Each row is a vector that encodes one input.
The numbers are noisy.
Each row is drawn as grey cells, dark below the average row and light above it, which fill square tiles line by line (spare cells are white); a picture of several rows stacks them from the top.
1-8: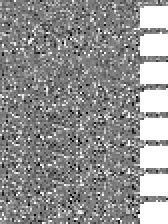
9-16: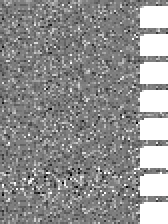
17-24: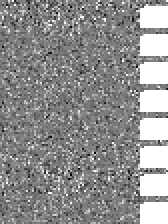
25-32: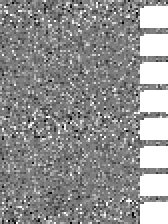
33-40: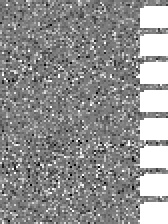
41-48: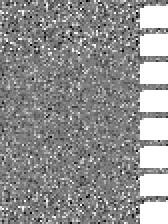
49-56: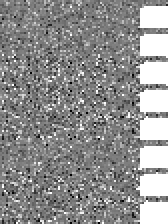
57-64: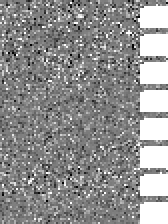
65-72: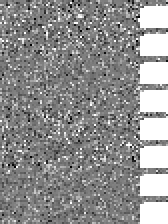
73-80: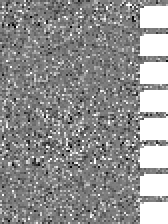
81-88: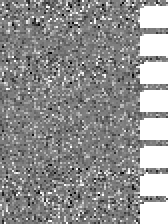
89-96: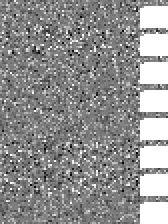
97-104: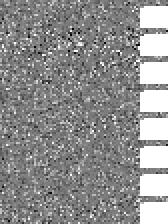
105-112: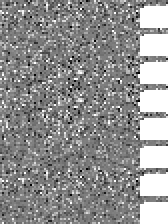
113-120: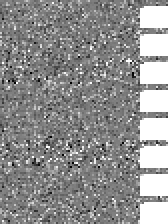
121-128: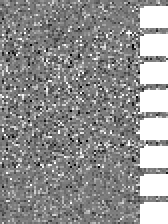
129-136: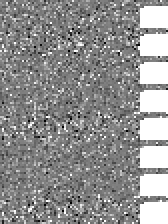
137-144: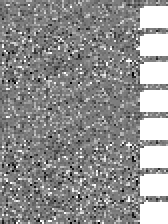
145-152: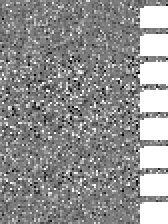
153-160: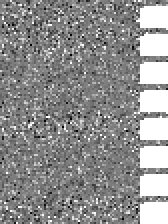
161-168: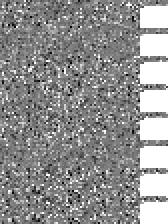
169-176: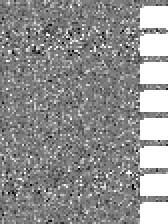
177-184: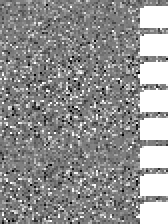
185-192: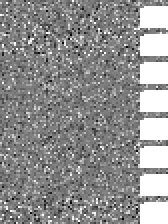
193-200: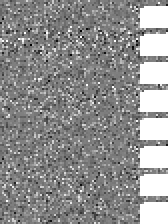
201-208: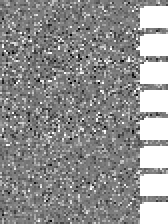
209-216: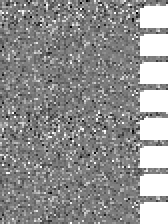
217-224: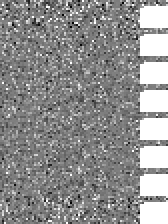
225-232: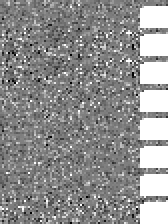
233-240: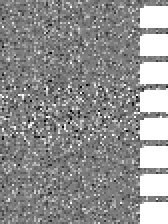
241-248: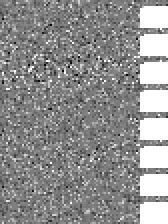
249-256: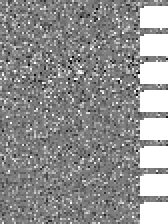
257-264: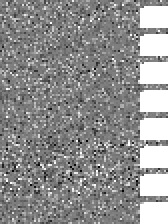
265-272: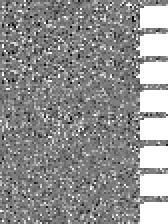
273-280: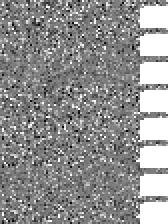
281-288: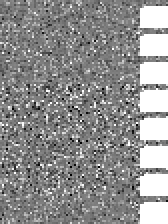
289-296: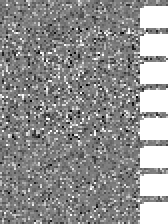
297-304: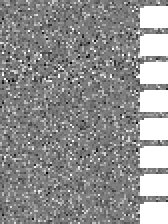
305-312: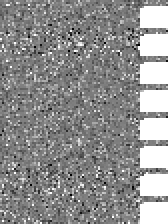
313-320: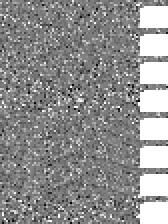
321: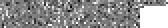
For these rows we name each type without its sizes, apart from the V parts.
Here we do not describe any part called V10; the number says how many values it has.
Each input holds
either a point on a circle and a true/false value, or a value of V10.
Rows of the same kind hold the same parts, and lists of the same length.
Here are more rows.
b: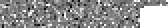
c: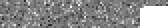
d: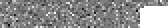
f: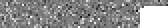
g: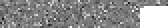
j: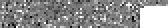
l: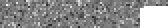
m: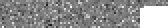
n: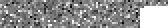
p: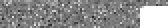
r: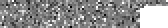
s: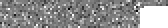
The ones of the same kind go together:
b, j, n, r
c, d, f, g, l, m, p, s

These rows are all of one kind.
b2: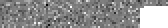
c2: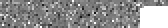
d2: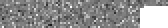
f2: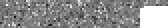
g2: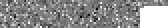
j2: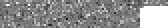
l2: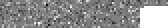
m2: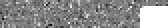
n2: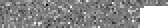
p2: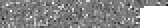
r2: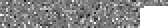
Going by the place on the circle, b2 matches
l2 and n2.
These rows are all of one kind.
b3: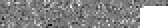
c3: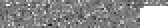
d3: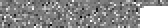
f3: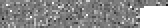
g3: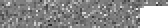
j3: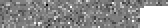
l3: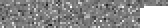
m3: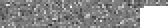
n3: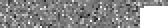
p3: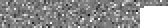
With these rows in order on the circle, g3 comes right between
f3 and j3.
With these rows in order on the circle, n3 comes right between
b3 and c3.
